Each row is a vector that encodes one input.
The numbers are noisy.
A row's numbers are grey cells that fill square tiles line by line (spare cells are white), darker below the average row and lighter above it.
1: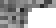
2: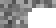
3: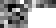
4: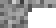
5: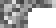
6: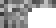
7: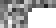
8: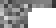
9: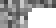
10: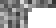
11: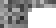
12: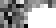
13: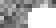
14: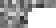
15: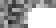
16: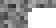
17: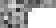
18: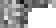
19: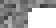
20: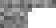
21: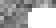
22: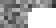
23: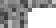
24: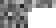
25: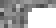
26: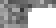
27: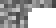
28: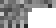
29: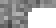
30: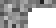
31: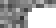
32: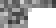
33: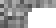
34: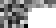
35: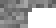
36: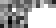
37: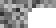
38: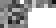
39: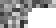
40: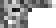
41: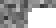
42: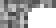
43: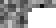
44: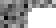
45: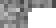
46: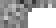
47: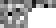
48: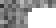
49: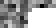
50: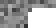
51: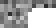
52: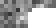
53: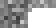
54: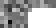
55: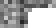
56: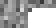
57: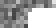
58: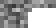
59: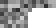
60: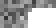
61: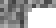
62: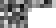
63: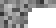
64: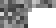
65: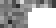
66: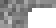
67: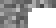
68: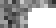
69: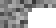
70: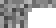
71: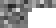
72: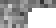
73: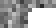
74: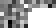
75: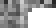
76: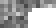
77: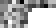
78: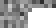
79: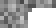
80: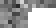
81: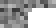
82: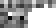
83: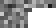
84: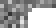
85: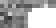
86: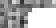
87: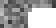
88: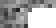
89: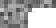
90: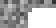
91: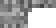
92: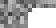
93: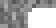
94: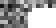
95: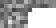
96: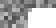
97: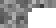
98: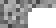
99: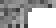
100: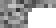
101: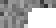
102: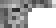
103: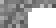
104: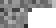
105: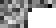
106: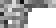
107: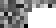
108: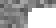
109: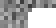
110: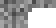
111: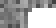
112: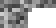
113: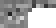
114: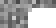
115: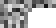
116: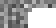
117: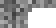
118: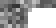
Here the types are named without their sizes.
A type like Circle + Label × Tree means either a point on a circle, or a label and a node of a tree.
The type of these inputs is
Label × (Label + Line).
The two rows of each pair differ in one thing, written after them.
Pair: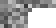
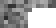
the place on the line
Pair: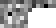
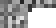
the label
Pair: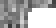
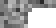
the label
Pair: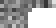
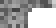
the place on the line
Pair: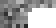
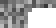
the label
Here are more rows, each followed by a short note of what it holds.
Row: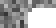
two labels
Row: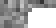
a label and a point on a line
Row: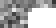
two labels
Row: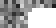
two labels
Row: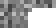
a label and a point on a line
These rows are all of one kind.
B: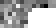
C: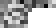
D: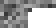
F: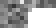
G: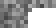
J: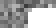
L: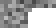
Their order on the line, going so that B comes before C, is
F, B, J, G, L, D, C.
